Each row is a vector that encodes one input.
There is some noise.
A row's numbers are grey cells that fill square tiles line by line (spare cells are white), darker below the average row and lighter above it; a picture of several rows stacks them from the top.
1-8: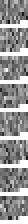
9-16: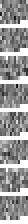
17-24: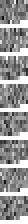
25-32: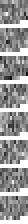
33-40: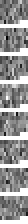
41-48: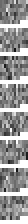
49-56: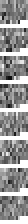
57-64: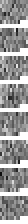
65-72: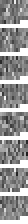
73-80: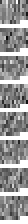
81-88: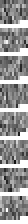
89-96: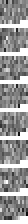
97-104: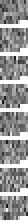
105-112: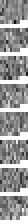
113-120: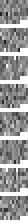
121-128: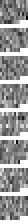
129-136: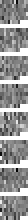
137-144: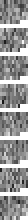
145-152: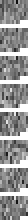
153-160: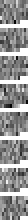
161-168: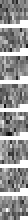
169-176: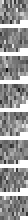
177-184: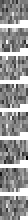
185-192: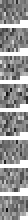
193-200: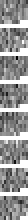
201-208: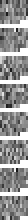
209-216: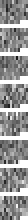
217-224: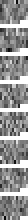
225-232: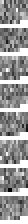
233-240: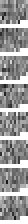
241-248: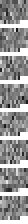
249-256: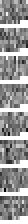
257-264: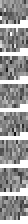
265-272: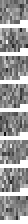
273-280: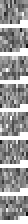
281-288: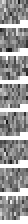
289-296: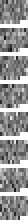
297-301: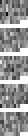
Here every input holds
a point on a 13-point line, together with either a point on a 9-point line, or a point on a 13-point line.
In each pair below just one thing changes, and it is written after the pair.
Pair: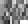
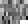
the place on the 9-point line
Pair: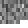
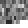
the place on the 13-point line
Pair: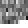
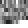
the place on the 13-point line
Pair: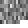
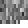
the place on the 13-point line
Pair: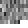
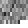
the place on the 9-point line
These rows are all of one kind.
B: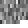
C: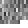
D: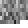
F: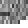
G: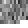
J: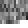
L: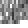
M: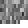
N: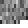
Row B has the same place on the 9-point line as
J, M and N.
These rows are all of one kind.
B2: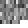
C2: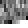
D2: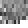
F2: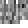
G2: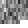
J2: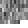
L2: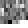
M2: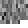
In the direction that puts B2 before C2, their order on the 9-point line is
F2, B2, C2, L2, G2, J2, M2, D2.
